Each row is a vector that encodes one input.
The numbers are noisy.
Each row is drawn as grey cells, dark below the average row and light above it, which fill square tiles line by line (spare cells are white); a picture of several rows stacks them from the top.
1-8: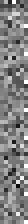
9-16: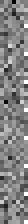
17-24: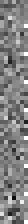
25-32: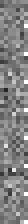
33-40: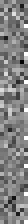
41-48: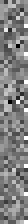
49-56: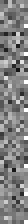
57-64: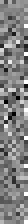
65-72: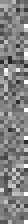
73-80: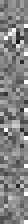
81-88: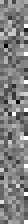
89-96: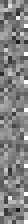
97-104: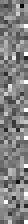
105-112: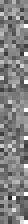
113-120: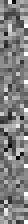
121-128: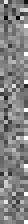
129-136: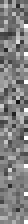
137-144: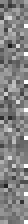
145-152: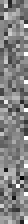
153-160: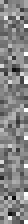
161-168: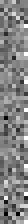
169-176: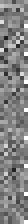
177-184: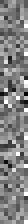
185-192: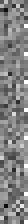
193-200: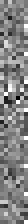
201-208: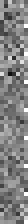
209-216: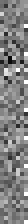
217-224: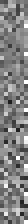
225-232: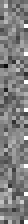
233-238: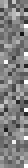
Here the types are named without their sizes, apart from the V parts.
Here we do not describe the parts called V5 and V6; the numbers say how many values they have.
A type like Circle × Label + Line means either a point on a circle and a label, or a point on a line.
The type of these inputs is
Bool × Line + Label × V6 + V5.
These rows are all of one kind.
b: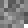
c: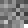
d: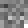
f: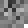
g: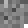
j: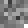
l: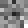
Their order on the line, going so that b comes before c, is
d, l, b, c, f, g, j.
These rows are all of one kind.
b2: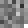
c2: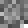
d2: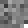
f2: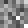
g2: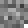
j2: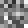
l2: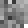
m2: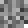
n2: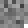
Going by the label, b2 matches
d2, g2 and l2.
